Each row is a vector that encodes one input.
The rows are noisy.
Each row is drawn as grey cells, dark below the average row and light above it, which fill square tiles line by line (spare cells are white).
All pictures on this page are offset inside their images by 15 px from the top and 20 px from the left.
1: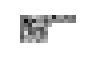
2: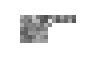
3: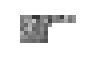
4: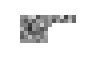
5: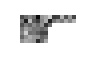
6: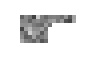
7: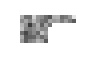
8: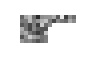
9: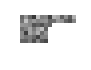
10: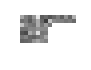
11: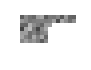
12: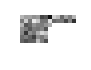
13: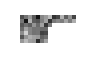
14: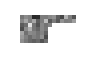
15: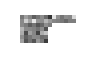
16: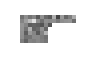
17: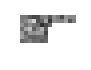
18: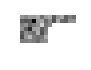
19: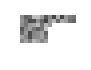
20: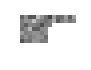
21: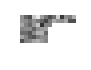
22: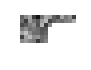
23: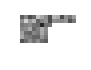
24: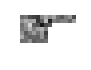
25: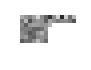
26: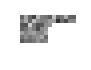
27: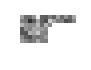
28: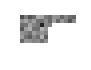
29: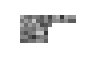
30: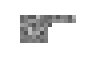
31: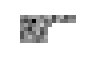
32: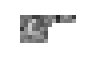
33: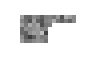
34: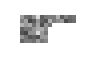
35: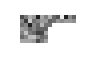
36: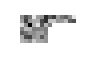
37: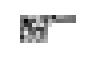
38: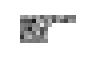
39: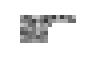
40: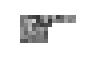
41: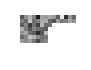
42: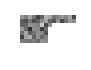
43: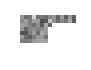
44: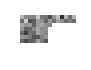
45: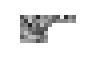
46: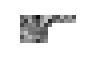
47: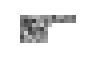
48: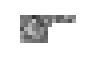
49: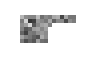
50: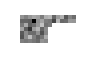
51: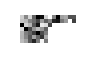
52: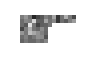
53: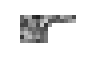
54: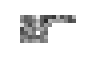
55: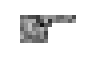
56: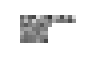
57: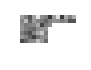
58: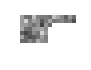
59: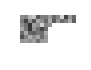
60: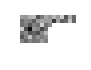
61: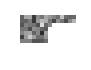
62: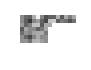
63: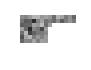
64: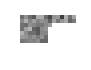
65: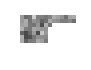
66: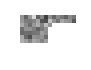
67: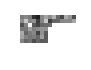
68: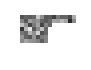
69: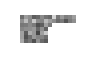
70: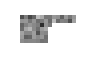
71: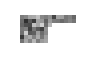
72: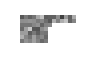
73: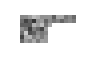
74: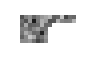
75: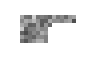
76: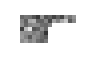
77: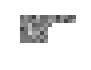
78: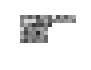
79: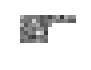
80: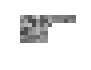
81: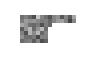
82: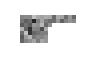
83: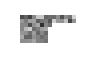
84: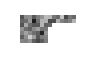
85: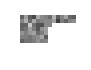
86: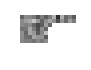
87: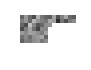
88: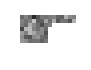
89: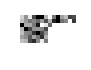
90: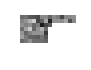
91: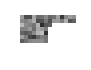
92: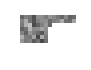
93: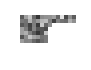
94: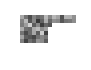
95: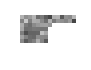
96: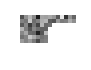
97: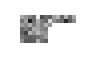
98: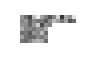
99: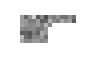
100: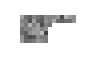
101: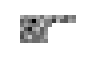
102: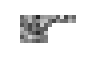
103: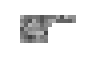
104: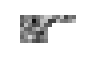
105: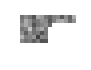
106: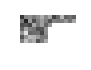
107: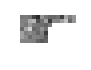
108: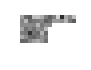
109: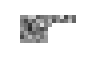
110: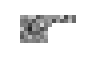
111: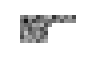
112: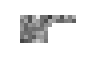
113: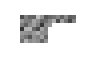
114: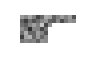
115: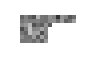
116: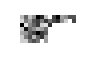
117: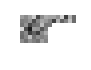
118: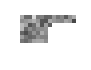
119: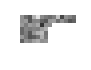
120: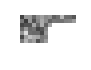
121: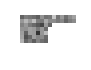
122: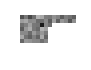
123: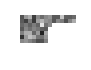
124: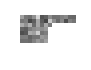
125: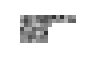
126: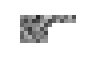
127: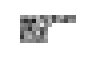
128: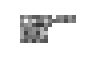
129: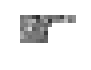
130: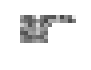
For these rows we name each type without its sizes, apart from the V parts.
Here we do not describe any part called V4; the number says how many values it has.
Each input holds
a list of items, each a true/false value and a value of V4.
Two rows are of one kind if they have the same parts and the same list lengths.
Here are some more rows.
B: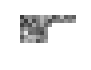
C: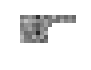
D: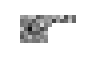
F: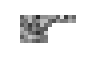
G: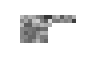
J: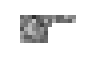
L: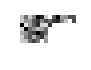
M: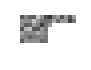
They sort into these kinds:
B, D, F
C, G, J, M
L

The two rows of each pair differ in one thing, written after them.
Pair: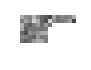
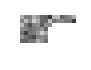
the value of V4 in item 2 of the list
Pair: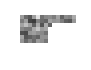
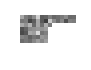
the value of V4 in item 2 of the list
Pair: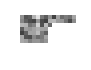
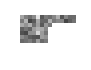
the value of V4 in item 2 of the list
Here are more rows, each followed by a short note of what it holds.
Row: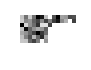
the empty list
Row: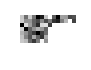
the empty list
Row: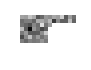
a list of one item
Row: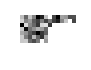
the empty list
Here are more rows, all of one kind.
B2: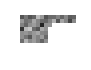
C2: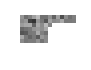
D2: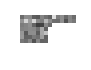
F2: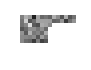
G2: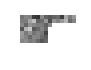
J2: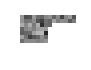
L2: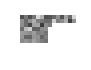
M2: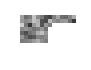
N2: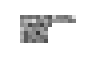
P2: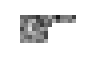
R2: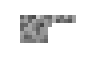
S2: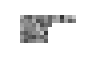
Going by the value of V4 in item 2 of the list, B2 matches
D2, J2 and M2.
